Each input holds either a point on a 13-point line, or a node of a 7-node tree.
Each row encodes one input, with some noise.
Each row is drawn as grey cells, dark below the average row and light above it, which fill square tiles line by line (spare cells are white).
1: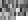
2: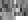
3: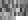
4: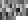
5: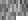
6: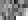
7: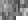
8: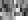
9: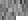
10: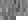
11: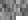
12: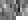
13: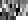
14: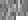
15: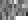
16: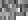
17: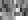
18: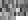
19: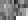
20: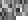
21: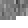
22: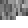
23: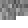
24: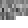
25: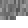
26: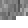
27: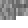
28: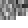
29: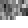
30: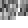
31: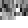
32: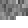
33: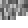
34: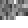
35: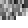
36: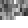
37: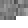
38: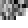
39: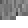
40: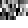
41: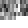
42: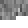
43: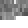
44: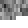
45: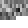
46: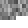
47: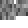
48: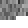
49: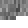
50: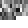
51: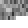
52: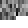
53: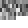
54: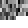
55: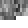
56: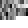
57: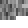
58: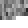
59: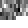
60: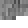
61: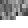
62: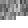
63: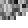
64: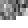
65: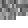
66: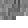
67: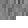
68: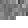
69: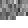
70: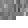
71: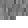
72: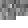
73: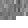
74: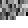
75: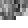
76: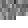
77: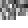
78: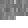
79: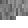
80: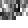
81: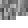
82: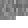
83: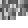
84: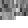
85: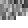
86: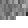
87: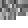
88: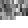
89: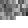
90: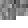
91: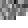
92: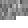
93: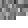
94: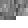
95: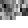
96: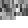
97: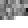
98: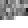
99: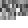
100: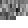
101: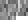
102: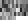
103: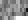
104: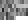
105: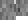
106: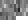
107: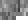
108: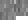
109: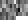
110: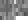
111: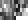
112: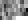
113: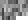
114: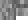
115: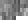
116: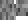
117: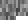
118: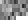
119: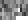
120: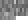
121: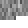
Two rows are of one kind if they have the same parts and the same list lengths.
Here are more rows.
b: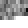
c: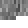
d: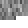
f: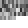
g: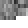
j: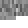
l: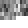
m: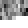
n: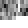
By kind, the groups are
b, d, l, m, n
c, f, g, j

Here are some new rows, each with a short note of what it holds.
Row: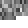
a node of a 7-node tree
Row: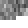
a point on a 13-point line
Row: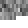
a point on a 13-point line
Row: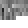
a node of a 7-node tree
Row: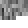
a node of a 7-node tree
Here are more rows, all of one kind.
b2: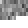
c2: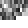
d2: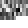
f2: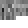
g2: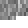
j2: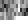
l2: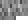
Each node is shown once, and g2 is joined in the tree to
b2, j2 and l2.
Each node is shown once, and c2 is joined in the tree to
l2.
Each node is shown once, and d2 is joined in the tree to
b2.
